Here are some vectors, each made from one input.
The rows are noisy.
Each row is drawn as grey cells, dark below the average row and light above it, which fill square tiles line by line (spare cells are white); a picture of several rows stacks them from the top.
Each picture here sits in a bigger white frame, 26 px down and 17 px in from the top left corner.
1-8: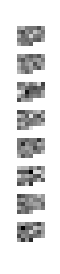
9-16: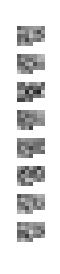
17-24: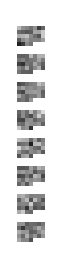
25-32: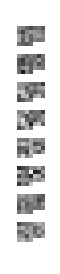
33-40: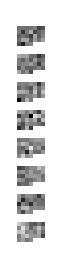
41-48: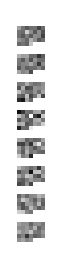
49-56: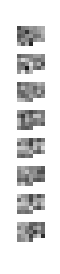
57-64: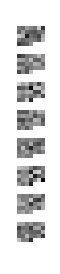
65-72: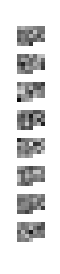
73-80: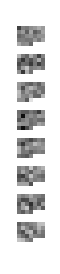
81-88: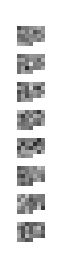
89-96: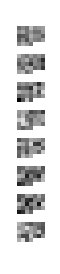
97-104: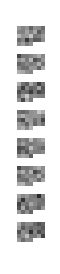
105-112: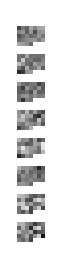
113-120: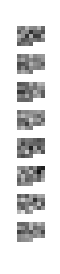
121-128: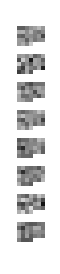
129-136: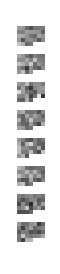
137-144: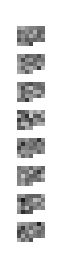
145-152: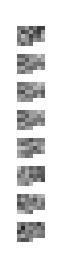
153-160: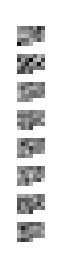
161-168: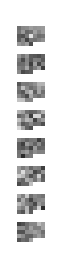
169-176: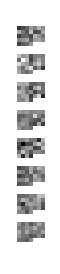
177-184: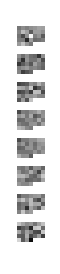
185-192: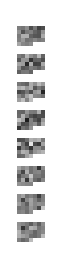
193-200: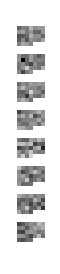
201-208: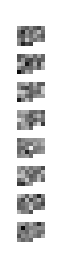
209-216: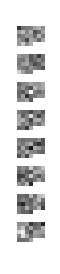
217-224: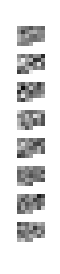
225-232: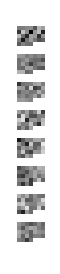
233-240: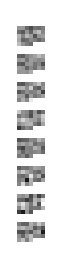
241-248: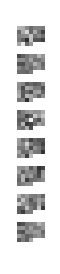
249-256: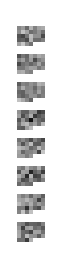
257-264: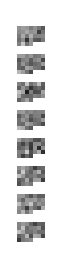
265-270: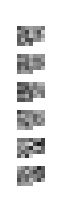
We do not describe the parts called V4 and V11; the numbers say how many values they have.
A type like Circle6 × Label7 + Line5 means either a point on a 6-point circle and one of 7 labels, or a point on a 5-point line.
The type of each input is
(Circle10 + Unit) × V11 + Tree9 × V4.
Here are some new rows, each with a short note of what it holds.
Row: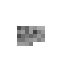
a value of V11
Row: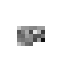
a point on a 10-point circle and a value of V11
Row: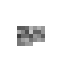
a value of V11
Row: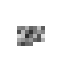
a node of a 9-node tree and a value of V4
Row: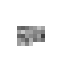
a value of V11
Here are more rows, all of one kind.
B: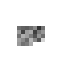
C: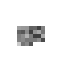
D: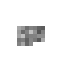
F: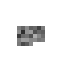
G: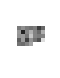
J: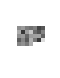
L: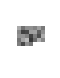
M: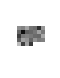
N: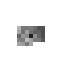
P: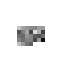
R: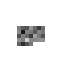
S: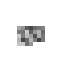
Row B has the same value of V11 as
C and S.
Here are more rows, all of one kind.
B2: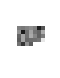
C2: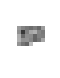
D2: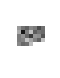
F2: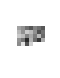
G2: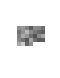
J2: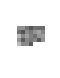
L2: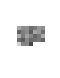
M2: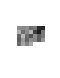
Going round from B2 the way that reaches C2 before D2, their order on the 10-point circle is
B2, M2, G2, L2, F2, J2, C2, D2.
